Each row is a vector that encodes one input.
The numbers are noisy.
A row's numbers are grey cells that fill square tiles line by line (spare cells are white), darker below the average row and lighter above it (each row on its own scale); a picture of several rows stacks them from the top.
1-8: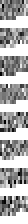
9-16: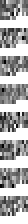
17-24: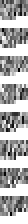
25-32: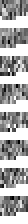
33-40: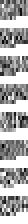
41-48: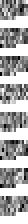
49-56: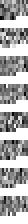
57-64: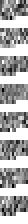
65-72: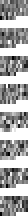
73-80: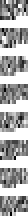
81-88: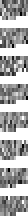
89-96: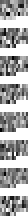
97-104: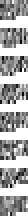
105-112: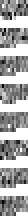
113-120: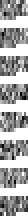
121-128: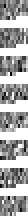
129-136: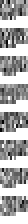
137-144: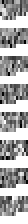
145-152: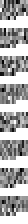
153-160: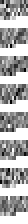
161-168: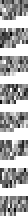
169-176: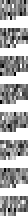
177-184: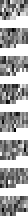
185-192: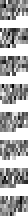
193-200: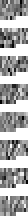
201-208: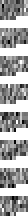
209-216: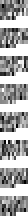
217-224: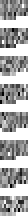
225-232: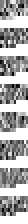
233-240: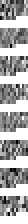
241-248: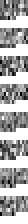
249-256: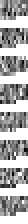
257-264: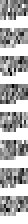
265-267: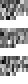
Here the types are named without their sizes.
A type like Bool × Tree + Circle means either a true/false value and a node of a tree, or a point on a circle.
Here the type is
(Label + Line) × Line.
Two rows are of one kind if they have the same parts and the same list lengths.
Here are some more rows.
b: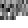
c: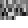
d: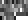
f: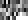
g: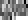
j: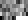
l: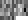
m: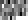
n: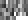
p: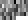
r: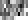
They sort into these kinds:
b, d, f, j, l, n
c, g, m, p, r

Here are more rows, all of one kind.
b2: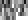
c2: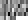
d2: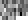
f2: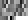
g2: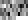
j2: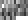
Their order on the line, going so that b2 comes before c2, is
b2, d2, j2, g2, c2, f2.
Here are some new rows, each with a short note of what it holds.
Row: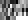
a point on each of two lines
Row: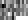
a point on each of two lines
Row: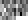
a label and a point on a line
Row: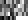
a point on each of two lines
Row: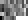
a point on each of two lines
